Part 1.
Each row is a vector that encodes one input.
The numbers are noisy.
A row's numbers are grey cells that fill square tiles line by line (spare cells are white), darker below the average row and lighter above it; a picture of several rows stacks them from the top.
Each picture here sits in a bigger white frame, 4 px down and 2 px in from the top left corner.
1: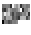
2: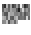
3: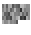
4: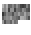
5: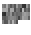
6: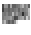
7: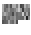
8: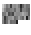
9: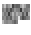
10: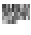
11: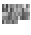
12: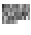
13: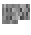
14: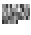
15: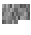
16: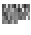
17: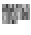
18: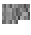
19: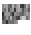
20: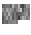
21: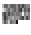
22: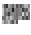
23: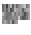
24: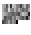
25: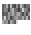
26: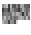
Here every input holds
three true/false values.
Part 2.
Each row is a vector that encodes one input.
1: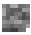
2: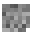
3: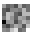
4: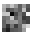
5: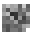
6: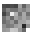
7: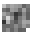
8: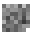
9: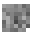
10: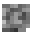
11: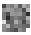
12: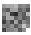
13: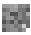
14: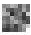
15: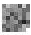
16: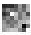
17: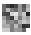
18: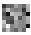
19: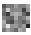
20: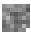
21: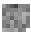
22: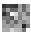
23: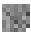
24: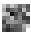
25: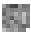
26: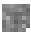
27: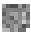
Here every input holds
a point on a 6-point line.
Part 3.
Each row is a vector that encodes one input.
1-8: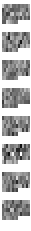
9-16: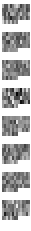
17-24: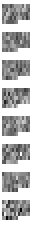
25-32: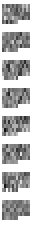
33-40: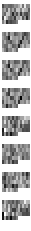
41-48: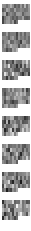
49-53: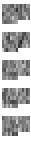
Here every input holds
a point on a 6-point line.
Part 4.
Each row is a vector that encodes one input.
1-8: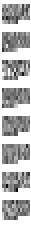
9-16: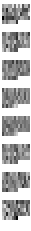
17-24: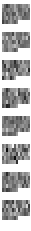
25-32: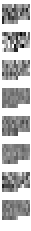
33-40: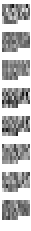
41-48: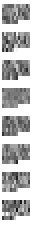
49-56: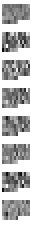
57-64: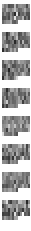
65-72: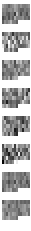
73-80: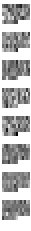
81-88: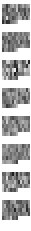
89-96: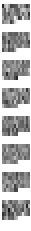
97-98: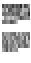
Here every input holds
a point on a 19-point line.
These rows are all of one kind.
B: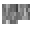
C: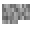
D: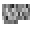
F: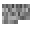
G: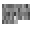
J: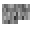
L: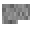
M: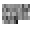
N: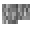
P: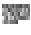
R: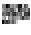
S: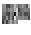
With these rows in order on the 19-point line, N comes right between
J and M.
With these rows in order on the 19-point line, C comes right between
B and F.
